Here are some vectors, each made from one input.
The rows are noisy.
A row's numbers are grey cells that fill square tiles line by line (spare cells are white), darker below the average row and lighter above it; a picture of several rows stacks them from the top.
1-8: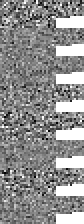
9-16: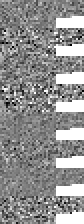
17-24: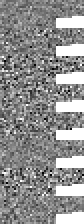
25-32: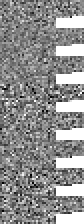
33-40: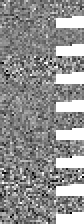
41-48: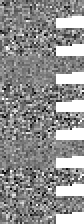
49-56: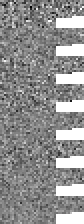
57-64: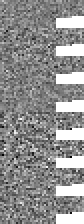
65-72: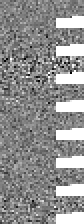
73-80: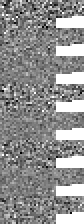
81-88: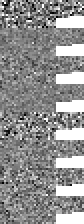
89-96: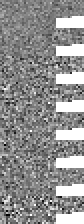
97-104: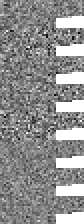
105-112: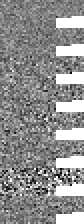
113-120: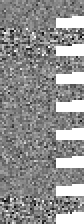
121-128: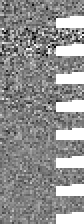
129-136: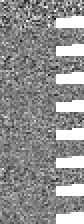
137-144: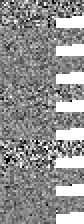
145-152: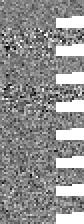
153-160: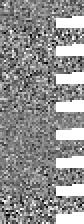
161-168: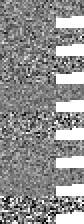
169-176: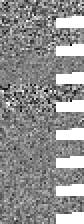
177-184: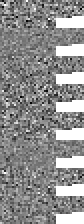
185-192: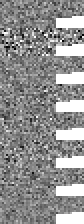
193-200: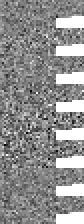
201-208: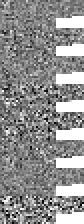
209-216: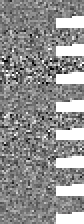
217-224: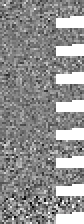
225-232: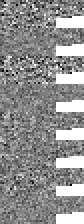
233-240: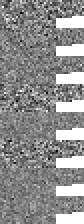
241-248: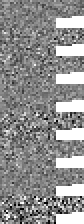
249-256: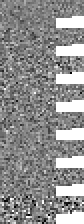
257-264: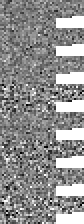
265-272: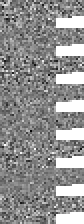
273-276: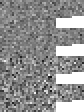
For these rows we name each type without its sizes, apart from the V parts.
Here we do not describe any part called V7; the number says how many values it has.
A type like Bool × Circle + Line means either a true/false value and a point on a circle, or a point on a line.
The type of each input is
(Bool × Circle × (Circle + Unit) + Label) × V7.
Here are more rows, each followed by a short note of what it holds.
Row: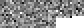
a label and a value of V7
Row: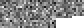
a label and a value of V7
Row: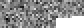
a point on a circle, a true/false value and a value of V7
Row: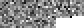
a label and a value of V7
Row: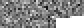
a point on each of two circles, a true/false value and a value of V7
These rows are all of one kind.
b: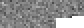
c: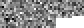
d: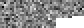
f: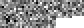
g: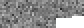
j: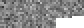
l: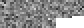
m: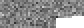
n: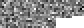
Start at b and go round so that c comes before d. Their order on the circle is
b, n, f, c, l, j, d, g, m.
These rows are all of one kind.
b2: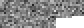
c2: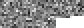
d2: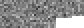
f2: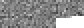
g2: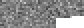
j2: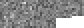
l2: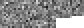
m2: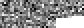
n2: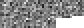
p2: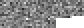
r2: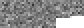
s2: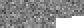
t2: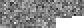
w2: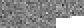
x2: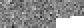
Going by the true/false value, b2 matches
f2, j2, l2 and x2.
